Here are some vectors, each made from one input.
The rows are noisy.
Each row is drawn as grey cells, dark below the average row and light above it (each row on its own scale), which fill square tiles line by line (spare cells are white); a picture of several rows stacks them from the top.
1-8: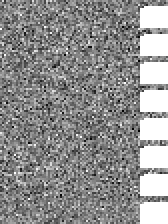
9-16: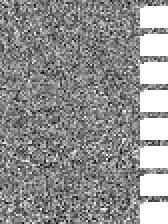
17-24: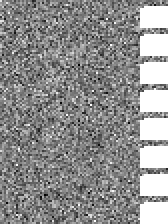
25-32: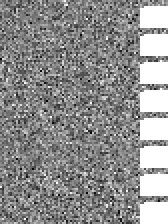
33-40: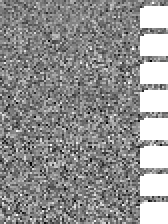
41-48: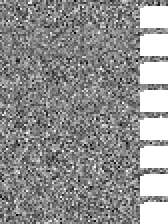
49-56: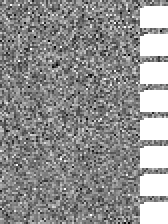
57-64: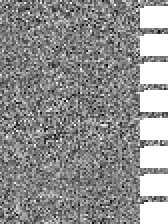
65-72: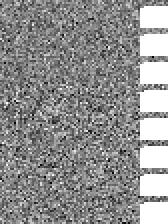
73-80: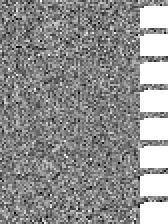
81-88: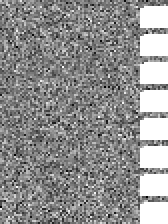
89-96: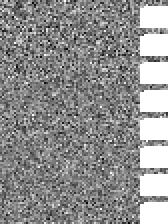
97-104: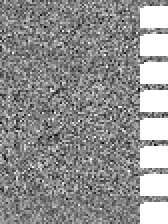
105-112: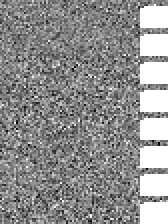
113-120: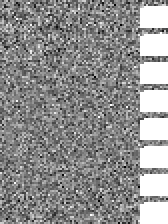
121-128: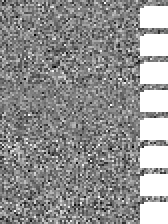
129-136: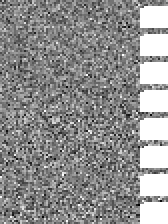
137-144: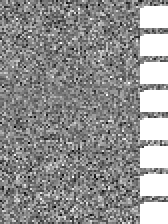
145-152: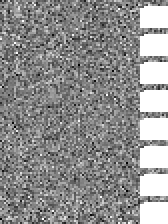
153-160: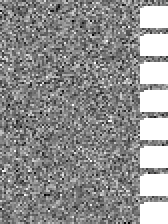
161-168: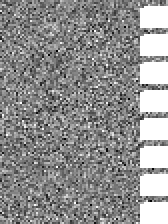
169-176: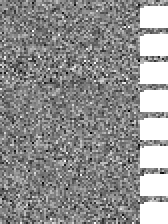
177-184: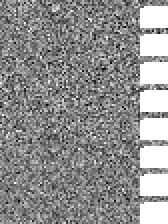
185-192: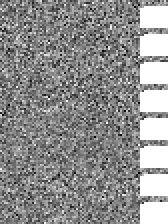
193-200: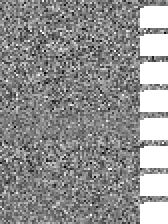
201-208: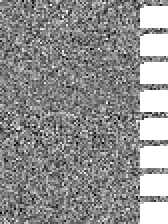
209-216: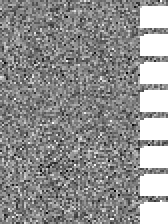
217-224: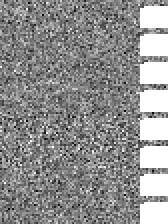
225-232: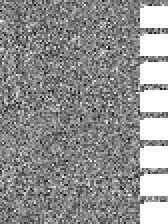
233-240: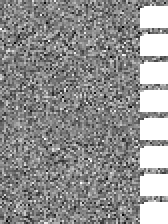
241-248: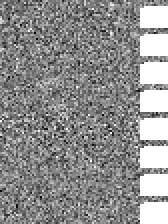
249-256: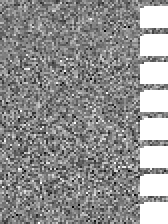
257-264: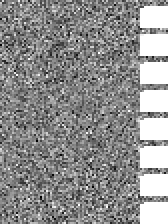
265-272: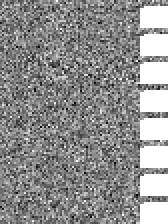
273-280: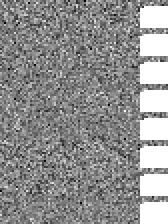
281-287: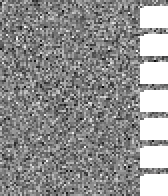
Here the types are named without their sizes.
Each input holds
a point on a circle, together with either a point on a line, or three true/false values.
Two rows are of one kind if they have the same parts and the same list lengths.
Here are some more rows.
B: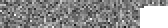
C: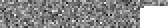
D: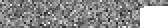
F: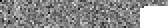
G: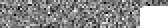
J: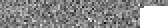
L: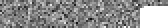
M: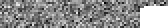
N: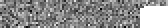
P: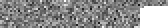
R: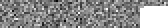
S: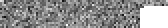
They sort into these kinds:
B, F, G, P, R
C, D, J, L, M, N, S

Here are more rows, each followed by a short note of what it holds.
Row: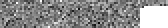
a point on a circle and a point on a line
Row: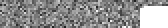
a point on a circle and three true/false values
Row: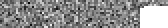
a point on a circle and three true/false values
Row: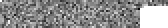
a point on a circle and three true/false values
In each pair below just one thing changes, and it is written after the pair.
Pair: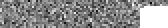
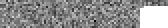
the place on the circle
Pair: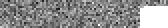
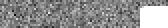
the place on the circle
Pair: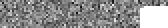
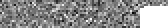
the place on the circle
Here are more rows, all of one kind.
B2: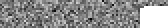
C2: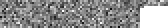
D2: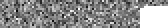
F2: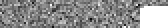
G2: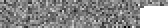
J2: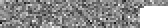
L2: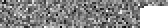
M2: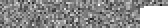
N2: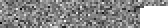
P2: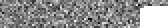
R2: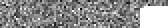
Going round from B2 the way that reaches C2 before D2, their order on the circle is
B2, L2, F2, C2, P2, G2, D2, N2, J2, R2, M2.
